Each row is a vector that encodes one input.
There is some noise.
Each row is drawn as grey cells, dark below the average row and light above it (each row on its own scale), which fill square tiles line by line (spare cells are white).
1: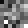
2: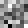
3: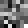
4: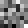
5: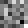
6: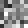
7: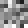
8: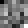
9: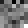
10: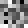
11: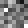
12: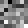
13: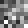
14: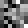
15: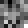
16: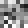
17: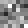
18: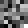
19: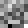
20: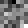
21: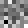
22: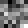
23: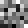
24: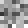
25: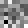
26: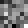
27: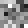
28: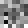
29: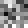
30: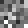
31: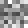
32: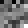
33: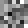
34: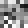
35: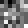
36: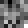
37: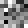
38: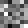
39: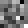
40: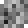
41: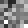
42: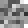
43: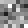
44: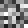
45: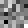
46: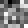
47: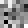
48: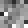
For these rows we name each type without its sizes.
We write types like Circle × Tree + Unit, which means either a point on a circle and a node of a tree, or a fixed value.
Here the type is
Label × Label.
